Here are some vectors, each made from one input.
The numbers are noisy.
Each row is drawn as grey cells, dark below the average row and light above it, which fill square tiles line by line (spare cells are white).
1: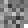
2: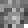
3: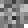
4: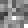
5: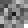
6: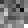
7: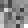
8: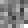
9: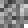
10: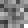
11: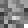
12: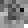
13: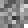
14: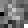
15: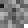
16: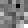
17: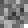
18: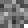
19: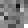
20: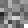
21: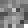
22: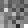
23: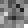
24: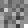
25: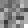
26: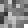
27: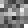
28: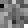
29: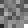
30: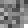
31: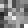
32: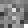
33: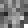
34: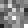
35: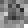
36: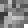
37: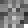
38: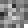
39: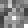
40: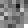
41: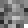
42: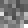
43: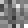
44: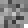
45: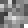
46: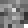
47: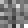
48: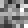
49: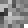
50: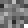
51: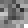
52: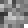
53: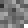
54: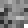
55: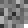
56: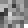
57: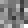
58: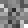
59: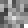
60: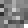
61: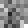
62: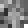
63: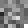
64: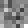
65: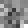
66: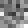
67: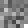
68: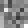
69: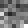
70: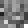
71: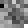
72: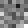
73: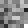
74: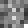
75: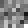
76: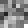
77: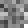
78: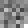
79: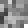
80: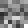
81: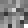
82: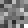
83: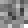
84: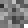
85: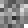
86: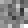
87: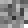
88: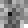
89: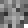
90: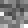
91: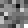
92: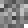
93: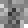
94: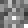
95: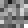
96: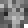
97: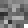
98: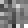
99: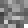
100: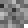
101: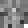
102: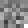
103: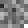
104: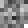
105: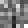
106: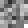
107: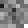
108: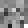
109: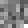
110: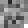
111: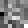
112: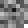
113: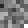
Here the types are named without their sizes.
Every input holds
either a label, or a point on a line and a true/false value.
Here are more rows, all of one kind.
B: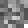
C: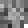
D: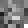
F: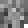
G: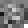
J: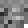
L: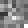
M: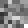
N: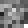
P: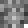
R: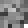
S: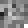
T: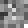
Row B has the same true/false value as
D, G, J and M.
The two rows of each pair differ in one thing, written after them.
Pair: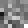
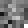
the place on the line
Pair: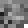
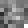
the place on the line
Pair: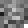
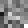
the place on the line
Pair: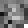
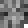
the true/false value
